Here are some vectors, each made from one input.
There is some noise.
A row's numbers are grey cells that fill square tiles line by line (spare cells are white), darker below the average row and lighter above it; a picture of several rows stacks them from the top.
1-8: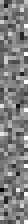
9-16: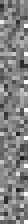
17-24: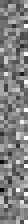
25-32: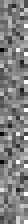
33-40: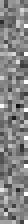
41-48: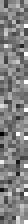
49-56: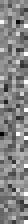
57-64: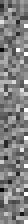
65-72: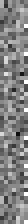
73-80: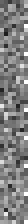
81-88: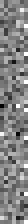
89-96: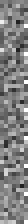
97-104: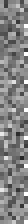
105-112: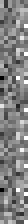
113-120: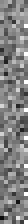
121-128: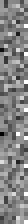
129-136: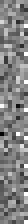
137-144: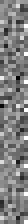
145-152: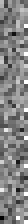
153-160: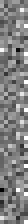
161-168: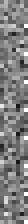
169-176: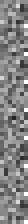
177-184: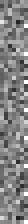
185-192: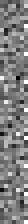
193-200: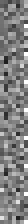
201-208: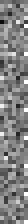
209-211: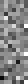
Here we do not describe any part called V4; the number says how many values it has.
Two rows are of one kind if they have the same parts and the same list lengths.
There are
2 kinds of row.
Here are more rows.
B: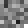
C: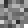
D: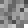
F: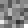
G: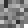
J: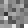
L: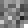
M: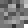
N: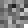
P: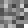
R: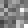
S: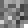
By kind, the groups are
B, C, F, G, L, M, S
D, J, N, P, R

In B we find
a point on a 10-point line and a value of V4.
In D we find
a point on an 11-point circle and a value of V4.
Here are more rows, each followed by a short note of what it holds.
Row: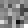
a point on a 10-point line and a value of V4
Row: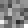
a point on a 10-point line and a value of V4
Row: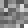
a point on an 11-point circle and a value of V4
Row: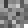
a point on a 10-point line and a value of V4
